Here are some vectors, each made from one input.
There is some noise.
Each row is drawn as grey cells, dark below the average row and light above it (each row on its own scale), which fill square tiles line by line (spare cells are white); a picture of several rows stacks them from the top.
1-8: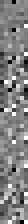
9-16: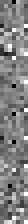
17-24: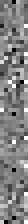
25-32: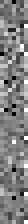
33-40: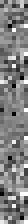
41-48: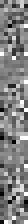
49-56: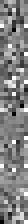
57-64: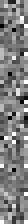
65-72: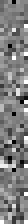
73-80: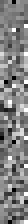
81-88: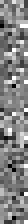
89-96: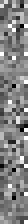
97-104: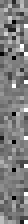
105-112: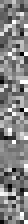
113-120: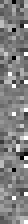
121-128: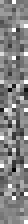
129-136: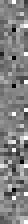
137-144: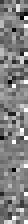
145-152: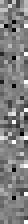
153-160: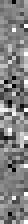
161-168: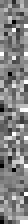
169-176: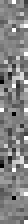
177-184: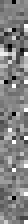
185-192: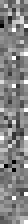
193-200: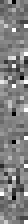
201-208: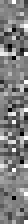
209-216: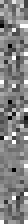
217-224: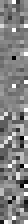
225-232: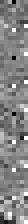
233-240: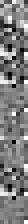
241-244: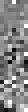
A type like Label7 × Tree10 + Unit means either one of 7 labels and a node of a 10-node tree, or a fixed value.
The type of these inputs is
Bool × Bool × Bool × Bool × Bool + Unit.
